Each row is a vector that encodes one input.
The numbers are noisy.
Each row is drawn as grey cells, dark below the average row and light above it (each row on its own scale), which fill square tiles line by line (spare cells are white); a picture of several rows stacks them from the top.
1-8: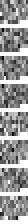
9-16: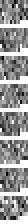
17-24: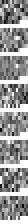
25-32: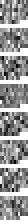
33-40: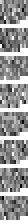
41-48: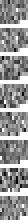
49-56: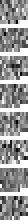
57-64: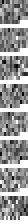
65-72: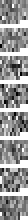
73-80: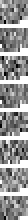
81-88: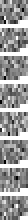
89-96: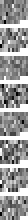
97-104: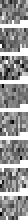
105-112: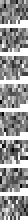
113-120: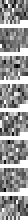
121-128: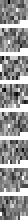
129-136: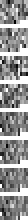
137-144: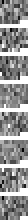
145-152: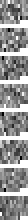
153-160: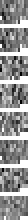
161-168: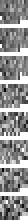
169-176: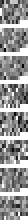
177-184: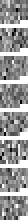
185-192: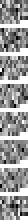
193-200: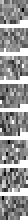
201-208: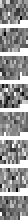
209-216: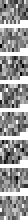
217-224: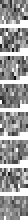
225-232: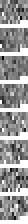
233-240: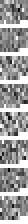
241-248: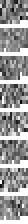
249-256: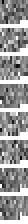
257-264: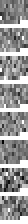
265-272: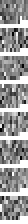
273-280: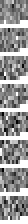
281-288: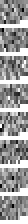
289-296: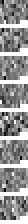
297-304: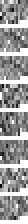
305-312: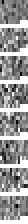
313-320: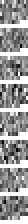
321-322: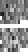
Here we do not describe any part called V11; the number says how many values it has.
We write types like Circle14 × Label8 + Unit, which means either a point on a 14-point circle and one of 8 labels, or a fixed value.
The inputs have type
Bool × Bool × Bool × List2(V11) + Label6 × Label6.
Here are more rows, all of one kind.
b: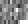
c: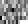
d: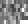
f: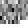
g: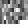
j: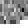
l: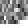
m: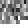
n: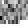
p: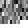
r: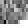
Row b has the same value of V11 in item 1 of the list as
d and r.
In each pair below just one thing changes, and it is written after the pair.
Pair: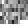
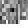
the value of V11 in item 1 of the list
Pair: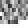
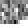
one of the three true/false values
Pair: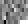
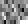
the value of V11 in item 1 of the list
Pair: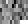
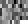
the value of V11 in item 1 of the list
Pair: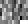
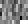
the value of V11 in item 2 of the list
